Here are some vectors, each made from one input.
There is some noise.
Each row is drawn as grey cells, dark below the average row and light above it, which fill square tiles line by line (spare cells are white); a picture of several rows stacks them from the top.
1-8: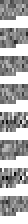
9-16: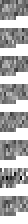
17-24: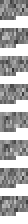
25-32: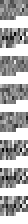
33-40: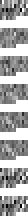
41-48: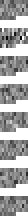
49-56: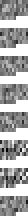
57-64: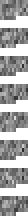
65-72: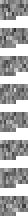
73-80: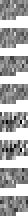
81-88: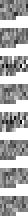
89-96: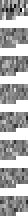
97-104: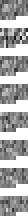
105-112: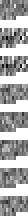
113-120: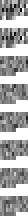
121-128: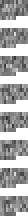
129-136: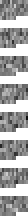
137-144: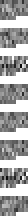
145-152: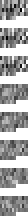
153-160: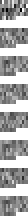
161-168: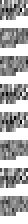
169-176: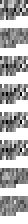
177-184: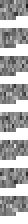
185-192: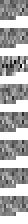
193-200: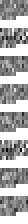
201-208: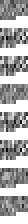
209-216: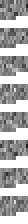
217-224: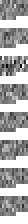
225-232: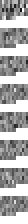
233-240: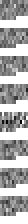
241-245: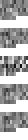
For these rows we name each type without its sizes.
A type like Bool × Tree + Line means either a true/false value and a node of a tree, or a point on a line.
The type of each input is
Bool × Bool × Bool + Line.
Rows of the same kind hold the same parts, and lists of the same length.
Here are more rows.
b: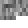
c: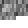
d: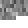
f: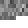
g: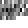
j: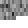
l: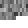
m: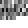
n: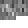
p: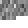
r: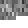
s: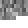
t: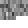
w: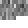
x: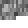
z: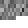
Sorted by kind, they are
b, c, d, f, j, l, n, p, r, s, t, w, x, z
g, m

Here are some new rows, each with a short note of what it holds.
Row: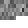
three true/false values
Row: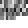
a point on a line
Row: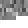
three true/false values
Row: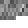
three true/false values
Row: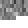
three true/false values
